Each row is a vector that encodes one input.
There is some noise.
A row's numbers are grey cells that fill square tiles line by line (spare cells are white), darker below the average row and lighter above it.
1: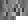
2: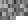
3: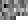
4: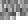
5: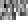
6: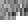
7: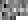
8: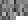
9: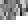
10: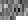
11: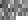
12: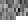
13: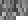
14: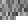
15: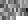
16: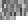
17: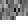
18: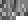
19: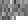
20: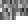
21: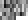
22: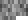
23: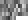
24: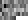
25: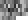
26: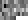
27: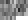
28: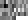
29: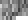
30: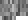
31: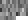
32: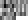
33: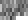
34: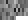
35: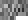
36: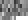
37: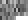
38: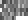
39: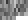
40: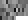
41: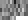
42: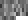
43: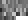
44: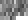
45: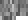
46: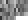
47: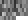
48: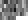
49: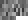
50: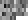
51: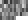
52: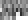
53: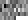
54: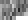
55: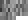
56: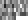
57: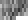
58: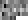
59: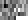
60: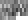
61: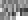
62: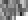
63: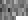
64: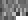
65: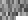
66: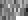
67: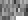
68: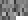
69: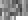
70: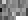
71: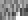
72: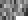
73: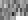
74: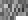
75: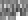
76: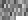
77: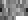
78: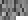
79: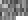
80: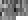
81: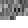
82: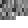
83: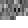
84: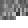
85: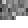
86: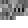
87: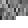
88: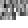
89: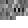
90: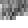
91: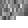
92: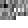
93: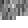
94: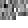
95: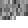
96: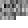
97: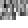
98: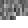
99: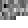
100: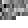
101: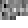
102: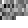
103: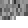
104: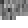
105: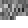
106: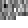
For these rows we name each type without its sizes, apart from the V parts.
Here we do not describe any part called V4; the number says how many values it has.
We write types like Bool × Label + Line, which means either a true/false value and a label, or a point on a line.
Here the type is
Bool × (Circle + Line) × List(V4).
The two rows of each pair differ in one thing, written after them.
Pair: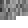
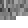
the value of V4 in item 1 of the list
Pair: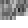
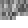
the value of V4 in item 1 of the list
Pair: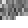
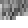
the place on the line
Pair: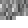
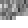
the value of V4 in item 2 of the list
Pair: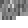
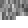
the value of V4 in item 1 of the list
